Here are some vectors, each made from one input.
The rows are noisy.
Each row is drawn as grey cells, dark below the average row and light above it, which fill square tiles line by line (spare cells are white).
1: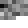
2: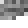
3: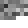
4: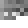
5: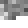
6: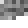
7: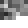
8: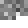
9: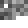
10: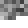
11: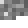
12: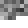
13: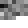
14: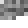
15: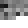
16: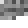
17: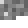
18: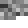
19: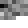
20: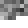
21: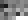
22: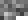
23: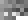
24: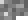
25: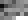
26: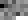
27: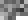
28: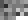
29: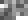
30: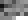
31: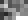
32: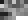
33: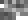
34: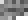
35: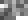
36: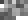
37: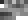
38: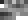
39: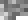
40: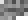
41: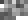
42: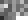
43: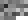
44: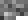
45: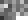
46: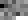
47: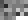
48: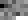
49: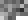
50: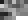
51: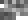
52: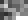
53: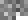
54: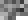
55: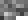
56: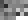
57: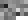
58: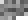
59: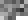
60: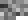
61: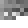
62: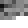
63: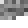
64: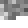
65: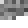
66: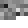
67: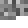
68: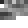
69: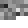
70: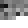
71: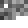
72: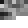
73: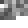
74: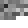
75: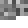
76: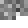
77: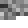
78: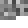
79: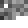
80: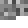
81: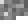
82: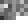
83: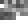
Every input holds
either a point on an 8-point circle and a true/false value, or one of 8 labels.
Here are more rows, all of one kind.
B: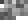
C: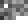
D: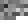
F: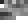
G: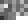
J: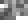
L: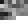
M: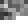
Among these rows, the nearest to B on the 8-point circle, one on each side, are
D and J.
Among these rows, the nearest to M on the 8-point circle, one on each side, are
C and L.
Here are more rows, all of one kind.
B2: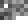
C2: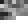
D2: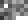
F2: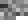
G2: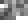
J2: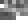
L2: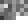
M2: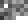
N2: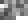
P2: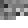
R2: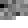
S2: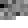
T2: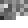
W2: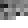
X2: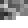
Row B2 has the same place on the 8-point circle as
D2, M2, R2 and S2.
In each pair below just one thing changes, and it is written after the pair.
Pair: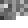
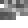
the place on the 8-point circle
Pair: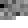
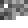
the true/false value
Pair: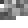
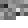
the true/false value
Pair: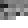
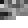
the true/false value
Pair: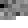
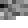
the place on the 8-point circle
